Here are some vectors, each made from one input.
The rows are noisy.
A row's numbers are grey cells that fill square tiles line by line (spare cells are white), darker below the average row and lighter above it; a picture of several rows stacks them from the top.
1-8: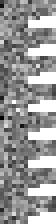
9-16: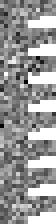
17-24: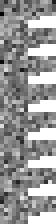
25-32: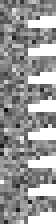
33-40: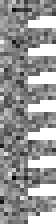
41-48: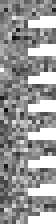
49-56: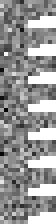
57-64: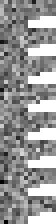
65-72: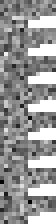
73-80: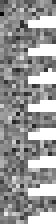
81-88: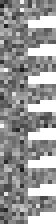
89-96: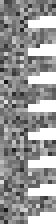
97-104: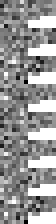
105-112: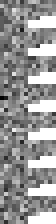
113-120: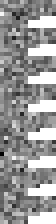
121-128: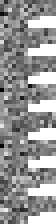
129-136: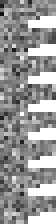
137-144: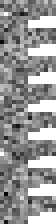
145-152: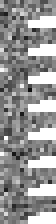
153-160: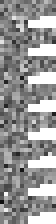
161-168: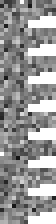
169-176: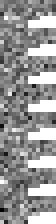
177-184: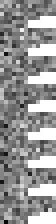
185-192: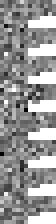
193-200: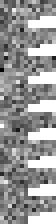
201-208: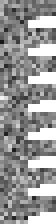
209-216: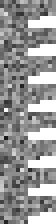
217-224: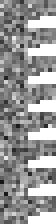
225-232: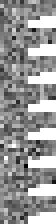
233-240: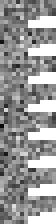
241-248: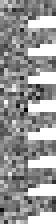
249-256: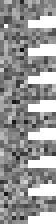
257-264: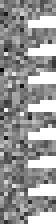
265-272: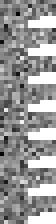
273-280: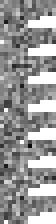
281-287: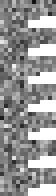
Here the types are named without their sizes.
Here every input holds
a list of points on a line.
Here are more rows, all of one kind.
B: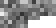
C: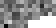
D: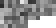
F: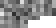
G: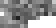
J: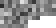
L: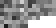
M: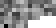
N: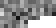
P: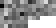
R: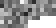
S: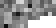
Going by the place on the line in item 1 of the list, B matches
D, J and R.
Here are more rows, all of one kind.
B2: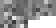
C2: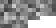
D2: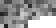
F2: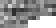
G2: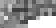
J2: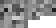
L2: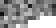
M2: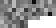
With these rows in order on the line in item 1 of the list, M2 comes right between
B2 and F2.
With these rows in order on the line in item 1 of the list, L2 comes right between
C2 and D2.
